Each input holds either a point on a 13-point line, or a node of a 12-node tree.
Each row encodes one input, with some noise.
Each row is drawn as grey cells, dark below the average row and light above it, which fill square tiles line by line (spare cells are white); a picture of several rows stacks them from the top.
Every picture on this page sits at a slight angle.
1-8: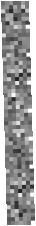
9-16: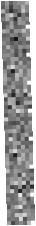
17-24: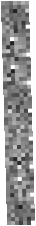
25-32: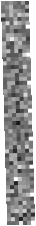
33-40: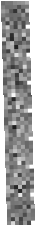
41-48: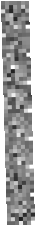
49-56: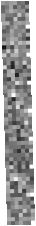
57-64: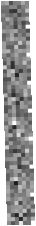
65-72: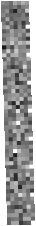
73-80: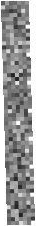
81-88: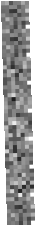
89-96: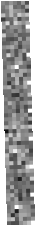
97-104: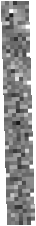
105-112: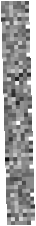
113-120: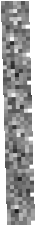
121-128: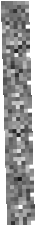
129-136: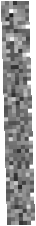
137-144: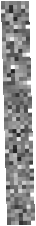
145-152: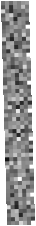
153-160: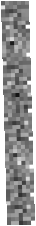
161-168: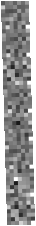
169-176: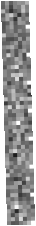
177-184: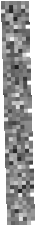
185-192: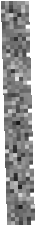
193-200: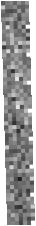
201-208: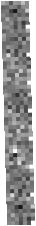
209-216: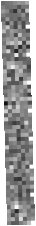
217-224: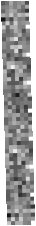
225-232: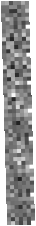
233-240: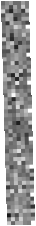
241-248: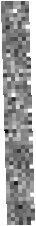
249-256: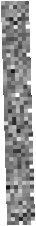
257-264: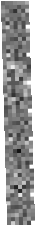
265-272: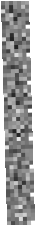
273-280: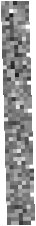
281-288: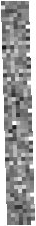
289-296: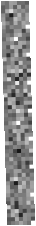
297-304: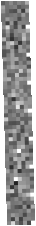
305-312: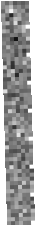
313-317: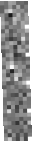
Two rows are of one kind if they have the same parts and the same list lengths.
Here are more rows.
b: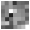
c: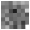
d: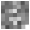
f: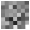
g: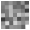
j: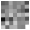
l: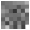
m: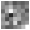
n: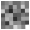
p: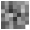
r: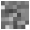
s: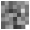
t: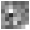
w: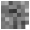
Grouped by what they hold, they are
b, d, f, g, j, m, t
c, l, n, p, r, s, w

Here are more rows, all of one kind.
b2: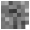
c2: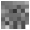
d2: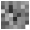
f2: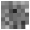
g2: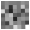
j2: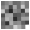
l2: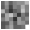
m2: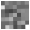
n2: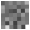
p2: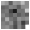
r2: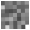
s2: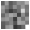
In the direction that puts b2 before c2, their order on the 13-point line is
b2, p2, f2, c2, n2, r2, m2, s2, l2, d2, g2, j2.
